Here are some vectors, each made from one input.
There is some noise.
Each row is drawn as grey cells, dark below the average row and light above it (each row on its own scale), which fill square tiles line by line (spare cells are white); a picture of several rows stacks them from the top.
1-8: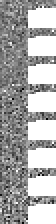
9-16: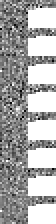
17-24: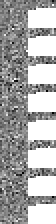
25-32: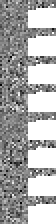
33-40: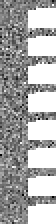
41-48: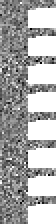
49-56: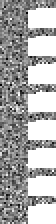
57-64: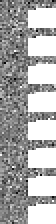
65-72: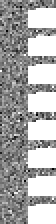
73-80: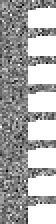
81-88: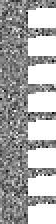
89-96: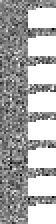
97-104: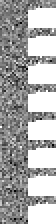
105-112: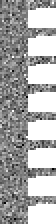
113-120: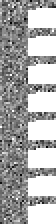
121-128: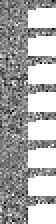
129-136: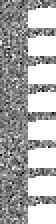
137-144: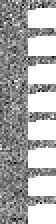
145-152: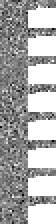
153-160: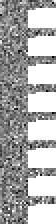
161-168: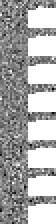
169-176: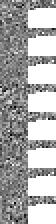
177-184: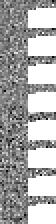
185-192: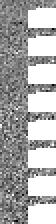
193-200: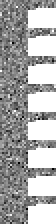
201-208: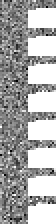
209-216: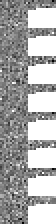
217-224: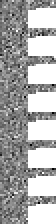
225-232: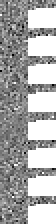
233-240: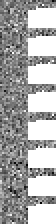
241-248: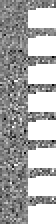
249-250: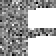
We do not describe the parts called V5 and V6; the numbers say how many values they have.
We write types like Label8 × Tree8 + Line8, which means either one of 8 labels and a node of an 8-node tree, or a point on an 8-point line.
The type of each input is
Label8 × Label8 × Label8 + List2(V5) × V6.
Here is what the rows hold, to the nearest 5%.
About 40% of them hold three labels (each one of 8). The rest hold a value of V6, together with a list of up to two values of V5.
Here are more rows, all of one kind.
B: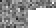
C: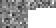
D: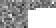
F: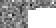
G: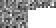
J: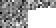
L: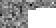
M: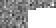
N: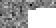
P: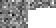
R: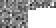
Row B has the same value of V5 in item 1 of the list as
C, D, G and R.
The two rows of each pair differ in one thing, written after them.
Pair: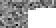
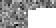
the value of V6
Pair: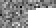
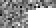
the value of V5 in item 2 of the list
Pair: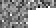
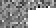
the value of V5 in item 2 of the list
